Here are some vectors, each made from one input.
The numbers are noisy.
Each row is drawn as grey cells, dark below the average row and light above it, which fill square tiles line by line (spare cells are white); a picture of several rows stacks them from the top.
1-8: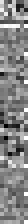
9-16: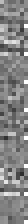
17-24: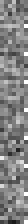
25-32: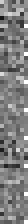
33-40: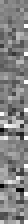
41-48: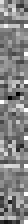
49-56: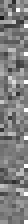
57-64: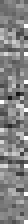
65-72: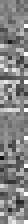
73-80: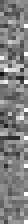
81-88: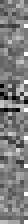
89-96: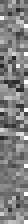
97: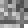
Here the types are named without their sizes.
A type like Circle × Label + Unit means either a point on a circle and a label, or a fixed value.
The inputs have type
Bool × (Tree + Unit) + Line.
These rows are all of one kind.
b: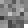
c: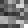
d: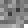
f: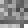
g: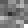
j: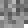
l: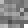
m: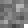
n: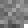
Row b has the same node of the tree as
d, f and l.
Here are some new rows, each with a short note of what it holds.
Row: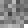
a node of a tree and a true/false value
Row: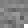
a true/false value
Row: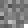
a point on a line
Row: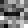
a point on a line
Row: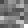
a true/false value
